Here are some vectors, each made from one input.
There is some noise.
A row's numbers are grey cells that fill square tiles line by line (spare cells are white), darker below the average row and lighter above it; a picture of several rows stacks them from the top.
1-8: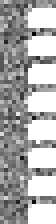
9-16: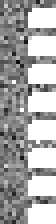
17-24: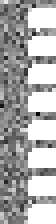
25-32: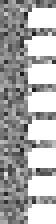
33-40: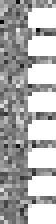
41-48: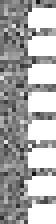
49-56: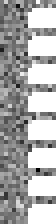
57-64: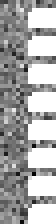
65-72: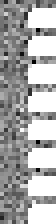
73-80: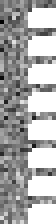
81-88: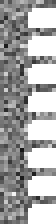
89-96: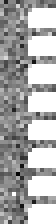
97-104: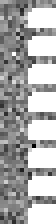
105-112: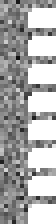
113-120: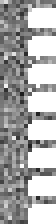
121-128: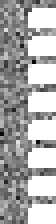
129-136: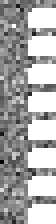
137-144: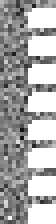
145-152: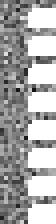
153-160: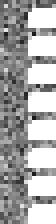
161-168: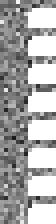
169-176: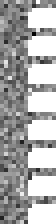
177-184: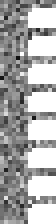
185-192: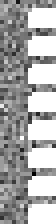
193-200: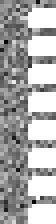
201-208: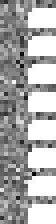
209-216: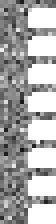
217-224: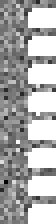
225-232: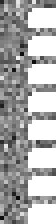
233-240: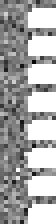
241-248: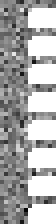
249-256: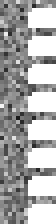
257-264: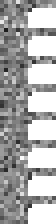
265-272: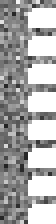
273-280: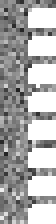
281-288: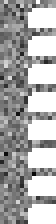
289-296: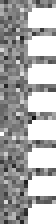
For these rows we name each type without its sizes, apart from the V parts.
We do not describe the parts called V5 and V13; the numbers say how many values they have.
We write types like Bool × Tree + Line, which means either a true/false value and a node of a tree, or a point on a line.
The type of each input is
(Label × V5 + Line) × V13.
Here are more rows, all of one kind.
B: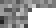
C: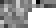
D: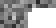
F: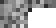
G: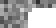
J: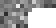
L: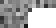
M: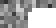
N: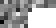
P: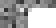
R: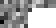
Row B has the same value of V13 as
L, N and R.
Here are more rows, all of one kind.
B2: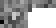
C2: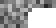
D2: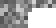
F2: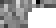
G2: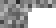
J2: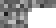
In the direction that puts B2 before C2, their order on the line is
J2, B2, C2, F2, G2, D2.
